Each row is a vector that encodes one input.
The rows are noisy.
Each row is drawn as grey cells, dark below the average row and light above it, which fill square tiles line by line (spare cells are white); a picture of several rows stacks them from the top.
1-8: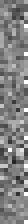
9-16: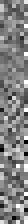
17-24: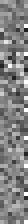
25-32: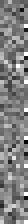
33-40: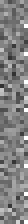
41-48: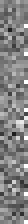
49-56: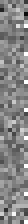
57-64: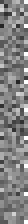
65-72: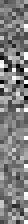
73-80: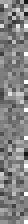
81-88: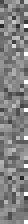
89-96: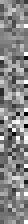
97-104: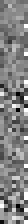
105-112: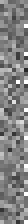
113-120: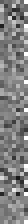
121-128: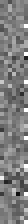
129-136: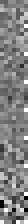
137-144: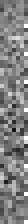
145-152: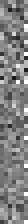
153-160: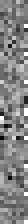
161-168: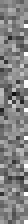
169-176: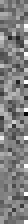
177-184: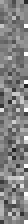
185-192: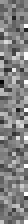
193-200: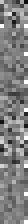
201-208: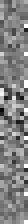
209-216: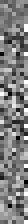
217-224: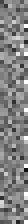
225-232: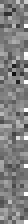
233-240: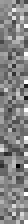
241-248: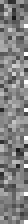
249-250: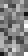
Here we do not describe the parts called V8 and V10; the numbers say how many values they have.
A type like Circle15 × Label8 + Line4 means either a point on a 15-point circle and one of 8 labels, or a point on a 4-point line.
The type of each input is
Label7 × V8 + Tree9 × (Tree9 + V10).
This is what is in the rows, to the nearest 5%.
About 30% of them hold one of 7 labels and a value of V8. The rest hold a node of a 9-node tree, together with either a node of a 9-node tree, or a value of V10.
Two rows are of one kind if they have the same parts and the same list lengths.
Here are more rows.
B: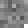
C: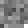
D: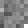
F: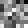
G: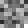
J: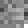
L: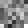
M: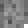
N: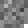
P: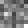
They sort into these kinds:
B, G, P
C, D, L, N
F, J, M

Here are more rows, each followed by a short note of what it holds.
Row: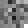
one of 7 labels and a value of V8
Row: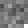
a node of a 9-node tree and a value of V10
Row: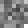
one of 7 labels and a value of V8
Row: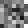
one of 7 labels and a value of V8
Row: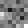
one of 7 labels and a value of V8
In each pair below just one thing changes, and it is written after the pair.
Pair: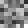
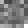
the value of V8
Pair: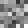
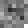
the value of V8
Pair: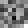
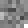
the value of V8
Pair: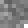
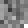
the label
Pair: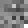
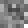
the label
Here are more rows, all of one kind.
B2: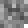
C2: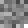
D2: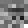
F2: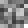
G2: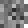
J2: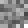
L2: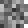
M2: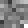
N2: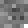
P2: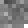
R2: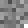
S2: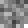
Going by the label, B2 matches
D2, G2 and S2.
